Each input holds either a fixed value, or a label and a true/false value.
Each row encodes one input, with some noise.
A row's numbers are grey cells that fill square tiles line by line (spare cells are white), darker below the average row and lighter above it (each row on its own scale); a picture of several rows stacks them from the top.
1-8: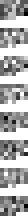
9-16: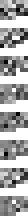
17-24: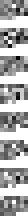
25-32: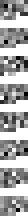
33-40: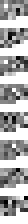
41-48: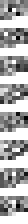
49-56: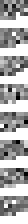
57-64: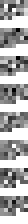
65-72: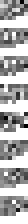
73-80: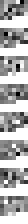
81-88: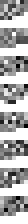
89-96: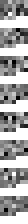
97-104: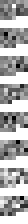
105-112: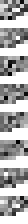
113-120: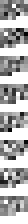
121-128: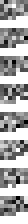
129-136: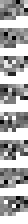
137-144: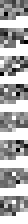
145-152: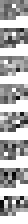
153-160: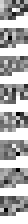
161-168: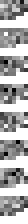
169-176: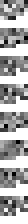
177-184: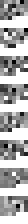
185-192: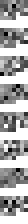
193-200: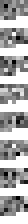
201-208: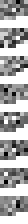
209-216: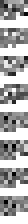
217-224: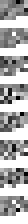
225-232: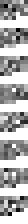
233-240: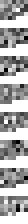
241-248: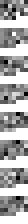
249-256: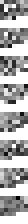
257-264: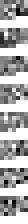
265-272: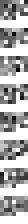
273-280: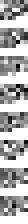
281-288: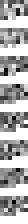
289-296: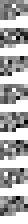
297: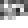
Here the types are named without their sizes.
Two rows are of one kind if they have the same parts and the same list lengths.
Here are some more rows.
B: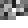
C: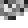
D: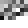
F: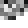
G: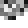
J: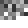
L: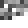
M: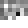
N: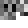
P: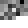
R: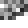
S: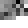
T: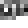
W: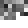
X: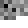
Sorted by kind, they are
B, D, J, L, M, N, P, R, S, T, W, X
C, F, G

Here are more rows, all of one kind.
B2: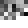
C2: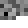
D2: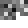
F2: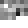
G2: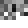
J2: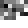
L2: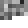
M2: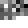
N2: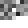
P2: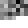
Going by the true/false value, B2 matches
D2, G2 and J2.
